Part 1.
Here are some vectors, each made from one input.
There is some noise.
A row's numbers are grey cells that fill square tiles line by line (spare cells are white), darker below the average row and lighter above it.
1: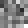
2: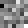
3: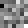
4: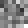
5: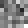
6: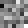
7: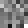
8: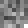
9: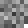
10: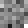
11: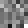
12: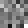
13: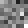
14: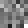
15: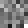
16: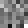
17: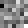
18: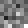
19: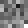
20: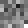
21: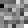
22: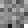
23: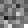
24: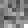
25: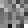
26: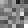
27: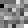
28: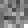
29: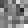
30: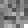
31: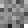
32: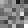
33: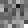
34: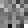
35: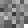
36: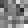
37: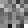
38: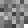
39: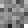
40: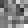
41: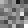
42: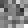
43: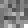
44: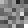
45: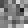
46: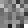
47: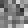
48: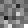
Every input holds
a point on a 9-point circle.
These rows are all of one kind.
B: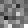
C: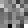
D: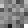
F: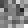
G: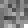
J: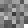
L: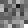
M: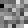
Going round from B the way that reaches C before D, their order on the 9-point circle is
B, G, C, D, J, M, F, L.
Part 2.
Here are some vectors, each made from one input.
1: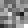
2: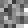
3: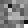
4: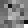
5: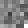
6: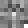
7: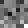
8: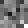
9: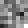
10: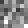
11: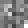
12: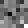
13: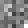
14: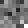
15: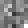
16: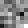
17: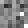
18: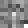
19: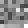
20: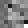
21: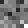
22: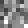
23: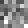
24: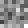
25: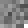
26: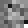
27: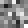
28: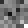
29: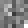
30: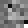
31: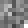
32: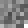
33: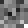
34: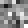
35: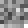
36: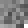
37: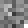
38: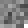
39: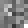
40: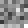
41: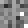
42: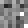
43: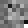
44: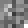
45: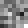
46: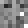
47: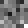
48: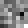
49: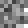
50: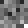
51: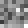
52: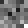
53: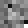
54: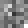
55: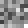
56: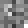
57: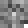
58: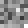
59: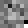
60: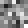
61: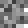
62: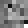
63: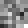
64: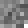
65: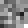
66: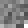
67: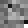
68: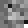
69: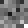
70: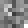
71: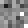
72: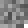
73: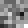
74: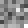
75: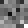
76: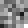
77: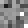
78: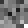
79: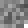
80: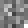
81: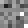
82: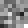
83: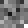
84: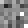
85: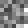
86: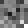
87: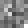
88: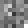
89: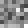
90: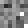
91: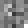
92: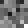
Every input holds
a node of an 11-node tree.
